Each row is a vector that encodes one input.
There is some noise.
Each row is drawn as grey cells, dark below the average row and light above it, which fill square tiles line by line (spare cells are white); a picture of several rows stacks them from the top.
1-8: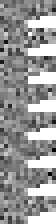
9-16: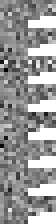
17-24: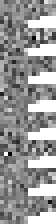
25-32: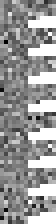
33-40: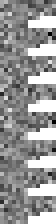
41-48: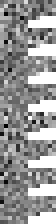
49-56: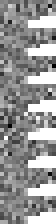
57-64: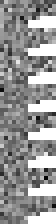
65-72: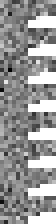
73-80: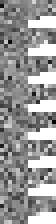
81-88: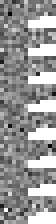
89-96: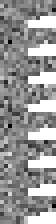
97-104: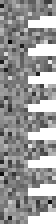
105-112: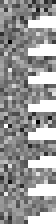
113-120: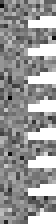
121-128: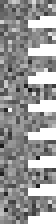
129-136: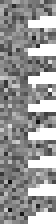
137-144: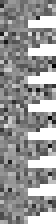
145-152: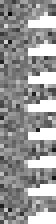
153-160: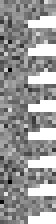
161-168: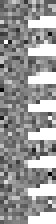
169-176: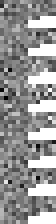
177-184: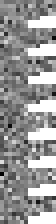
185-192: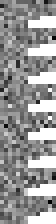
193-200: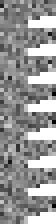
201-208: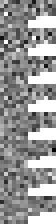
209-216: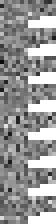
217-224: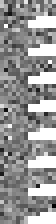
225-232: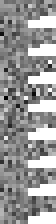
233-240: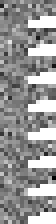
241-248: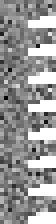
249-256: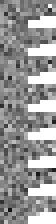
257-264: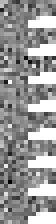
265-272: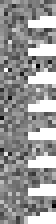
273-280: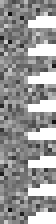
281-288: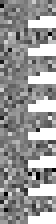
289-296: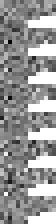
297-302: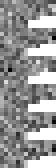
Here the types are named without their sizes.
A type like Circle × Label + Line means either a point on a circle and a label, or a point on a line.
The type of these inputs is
Bool × Bool × Bool + Line × (Tree + Unit).
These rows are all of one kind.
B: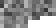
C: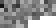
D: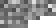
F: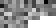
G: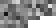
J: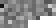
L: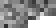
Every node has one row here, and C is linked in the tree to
B and J.
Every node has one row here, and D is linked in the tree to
G and J.
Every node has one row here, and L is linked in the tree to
F.
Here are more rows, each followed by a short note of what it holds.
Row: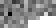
a point on a line
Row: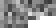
a point on a line and a node of a tree
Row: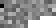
a point on a line and a node of a tree
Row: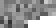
three true/false values
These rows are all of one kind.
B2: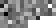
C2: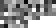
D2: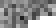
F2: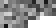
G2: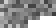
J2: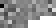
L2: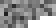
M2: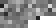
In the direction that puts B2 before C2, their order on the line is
B2, M2, J2, C2, L2, D2, F2, G2.
